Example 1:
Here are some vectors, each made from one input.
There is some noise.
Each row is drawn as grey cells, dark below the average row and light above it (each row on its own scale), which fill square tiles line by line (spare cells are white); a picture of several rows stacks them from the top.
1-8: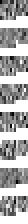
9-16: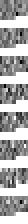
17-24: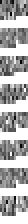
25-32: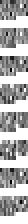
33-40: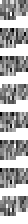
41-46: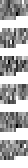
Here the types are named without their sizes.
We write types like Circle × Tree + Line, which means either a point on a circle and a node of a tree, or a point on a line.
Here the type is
Line × (Tree + Unit).
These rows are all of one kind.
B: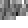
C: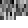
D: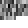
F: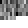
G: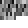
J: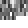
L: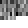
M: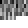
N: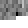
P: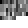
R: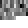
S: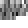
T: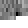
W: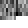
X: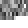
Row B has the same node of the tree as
C, D, G and S.
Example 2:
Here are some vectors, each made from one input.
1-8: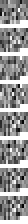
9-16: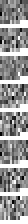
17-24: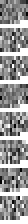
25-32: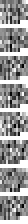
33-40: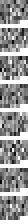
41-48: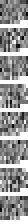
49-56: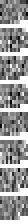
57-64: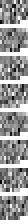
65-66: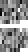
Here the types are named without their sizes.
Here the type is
List(Line).
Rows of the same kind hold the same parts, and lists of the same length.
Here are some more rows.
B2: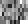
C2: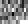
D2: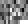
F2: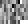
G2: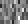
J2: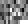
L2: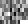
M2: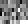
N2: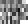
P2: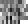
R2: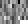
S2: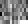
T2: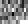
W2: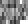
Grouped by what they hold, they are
B2, D2, J2, W2
C2, T2
F2, G2, L2, M2, N2, P2, R2, S2

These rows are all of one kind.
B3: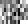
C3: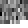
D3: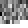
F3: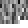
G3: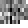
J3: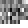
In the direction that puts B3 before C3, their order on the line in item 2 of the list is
D3, B3, F3, J3, C3, G3.
